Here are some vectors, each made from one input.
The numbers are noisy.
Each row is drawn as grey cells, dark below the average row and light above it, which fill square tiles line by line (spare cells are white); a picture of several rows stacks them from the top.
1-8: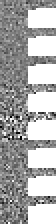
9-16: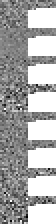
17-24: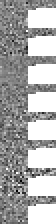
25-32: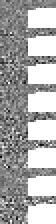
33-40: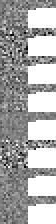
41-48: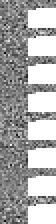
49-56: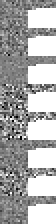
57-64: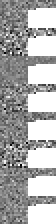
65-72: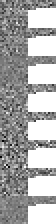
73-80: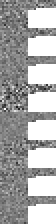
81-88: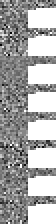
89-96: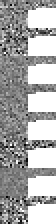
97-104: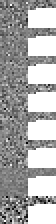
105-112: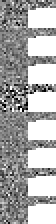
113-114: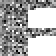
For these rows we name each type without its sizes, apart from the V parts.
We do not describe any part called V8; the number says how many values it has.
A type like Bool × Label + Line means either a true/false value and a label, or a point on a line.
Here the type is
Line × (Tree + V8).
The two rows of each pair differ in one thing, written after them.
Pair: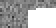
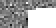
the node of the tree
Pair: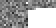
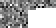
the place on the line
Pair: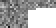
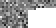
the place on the line
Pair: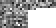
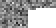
the place on the line
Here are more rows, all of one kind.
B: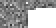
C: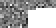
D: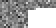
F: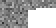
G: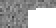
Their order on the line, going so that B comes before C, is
F, B, D, G, C.
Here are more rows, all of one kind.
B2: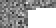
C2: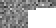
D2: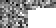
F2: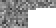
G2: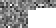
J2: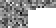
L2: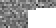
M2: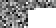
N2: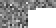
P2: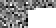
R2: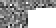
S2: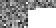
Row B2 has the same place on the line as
C2, D2, N2 and S2.
